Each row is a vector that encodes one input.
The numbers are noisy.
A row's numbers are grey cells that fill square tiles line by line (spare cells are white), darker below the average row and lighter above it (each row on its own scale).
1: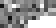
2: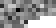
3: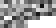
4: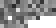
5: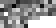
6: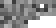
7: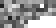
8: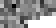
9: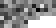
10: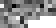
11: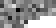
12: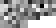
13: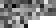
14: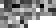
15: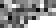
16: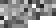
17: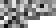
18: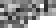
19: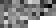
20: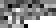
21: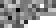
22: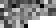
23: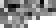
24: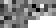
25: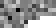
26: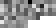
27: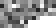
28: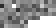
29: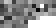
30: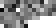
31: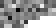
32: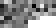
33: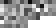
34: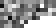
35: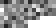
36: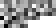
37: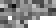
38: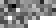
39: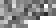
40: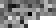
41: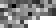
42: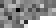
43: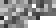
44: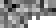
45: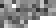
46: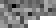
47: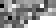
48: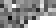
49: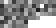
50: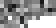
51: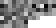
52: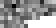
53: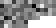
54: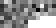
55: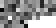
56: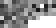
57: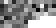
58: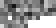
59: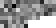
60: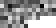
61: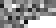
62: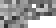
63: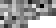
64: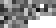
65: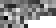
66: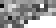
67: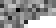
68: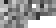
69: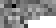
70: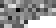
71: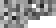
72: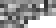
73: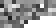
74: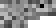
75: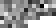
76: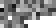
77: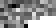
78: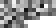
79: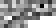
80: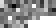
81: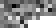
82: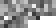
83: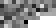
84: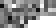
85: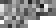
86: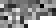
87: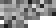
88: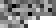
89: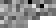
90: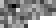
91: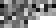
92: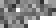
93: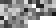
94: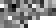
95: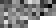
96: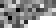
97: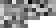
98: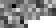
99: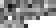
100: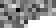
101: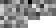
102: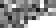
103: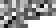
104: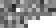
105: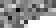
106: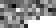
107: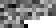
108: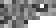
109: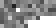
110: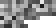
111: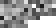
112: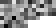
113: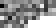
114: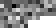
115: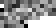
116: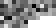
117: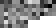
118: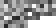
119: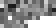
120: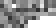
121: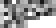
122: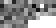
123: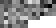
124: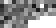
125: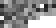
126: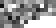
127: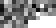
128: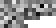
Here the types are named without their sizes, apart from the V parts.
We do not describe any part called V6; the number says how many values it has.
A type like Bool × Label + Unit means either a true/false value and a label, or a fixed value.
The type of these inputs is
List(Bool × V6).
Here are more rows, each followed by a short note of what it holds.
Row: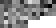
the empty list
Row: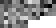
the empty list
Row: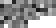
a list of one item
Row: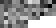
the empty list
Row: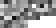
a list of two items
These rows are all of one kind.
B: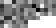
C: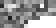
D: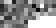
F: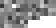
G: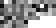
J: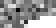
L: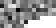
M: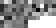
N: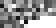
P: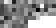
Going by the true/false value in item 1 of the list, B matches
D, G, M and P.
